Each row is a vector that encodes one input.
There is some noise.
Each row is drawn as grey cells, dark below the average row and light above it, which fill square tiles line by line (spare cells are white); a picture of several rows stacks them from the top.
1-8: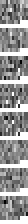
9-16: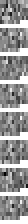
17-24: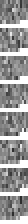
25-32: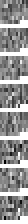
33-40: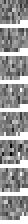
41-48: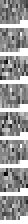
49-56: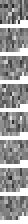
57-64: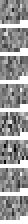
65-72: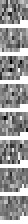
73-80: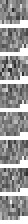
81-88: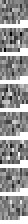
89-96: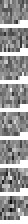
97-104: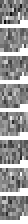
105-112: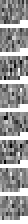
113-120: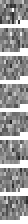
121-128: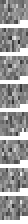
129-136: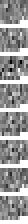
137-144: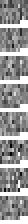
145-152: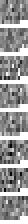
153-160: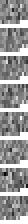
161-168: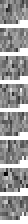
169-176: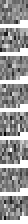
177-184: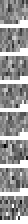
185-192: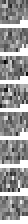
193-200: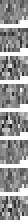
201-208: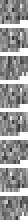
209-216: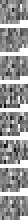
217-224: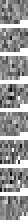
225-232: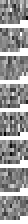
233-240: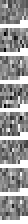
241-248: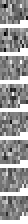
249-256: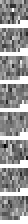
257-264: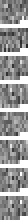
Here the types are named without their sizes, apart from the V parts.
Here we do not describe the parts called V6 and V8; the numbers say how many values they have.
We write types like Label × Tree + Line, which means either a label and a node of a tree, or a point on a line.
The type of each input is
(Bool × V6 × V6 × V8 + Line) × (Circle + Unit).
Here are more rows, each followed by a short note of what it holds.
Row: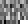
a point on a circle and a point on a line
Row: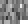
a true/false value, two values of V6 and a value of V8
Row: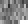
a point on a circle, a true/false value, two values of V6 and a value of V8
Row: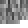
a point on a circle, a true/false value, two values of V6 and a value of V8
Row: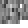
a true/false value, two values of V6 and a value of V8
